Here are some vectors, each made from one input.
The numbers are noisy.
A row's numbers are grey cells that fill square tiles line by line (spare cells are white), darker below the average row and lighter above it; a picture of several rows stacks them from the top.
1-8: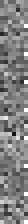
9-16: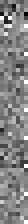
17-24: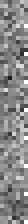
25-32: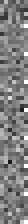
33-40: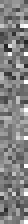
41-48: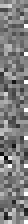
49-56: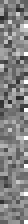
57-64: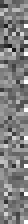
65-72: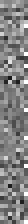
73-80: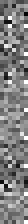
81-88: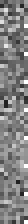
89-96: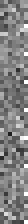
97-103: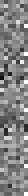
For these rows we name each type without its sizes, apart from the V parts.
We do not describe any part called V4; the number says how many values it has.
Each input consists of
a list of items, each a true/false value and a value of V4.
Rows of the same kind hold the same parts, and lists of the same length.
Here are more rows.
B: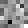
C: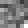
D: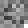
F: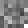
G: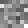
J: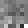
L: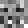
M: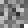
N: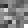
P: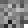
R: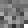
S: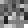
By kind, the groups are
B, D, G, L, M, P
C, F, J, N, R
S

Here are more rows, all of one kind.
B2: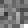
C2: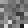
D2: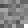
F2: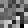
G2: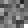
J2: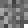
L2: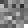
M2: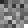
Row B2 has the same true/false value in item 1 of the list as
L2 and M2.
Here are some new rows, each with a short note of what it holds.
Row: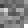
a list of one item
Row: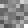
a list of two items
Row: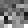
the empty list
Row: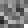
a list of one item
